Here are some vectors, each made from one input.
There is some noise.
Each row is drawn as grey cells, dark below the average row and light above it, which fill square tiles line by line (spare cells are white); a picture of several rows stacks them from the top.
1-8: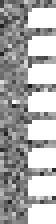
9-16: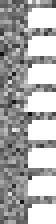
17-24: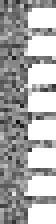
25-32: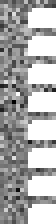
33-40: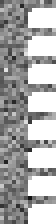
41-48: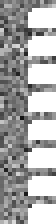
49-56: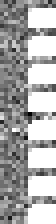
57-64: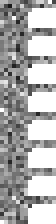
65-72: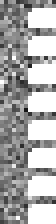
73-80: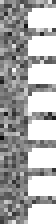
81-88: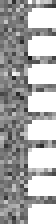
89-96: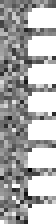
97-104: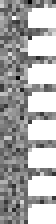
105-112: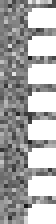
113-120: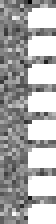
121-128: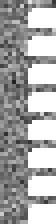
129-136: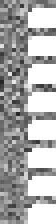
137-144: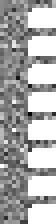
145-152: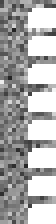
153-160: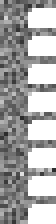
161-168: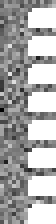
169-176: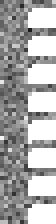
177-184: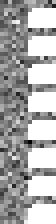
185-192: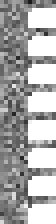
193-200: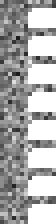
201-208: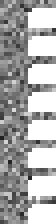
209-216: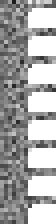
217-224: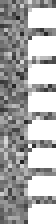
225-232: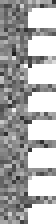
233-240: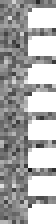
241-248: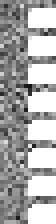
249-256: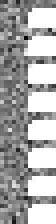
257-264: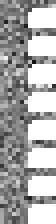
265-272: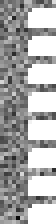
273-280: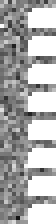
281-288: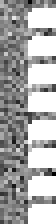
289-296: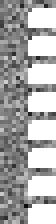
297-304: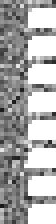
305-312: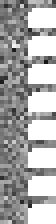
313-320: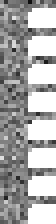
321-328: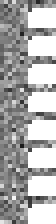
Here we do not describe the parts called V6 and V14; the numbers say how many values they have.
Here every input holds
either a value of V6 and a value of V14, or a list of up to two points on an 11-point line.
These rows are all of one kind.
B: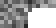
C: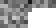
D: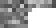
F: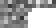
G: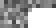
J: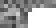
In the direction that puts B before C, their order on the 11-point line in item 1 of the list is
F, D, G, B, J, C.
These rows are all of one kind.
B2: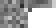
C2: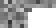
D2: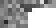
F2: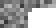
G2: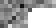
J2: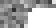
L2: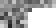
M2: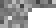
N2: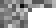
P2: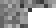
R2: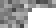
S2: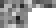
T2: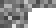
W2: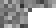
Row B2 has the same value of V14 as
G2, N2, P2 and W2.
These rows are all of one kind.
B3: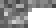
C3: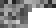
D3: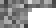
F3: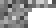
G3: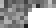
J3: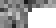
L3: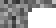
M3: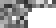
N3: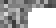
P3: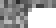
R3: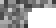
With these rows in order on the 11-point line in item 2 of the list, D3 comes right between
F3 and N3.
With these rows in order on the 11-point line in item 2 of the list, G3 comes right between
F3 and J3.
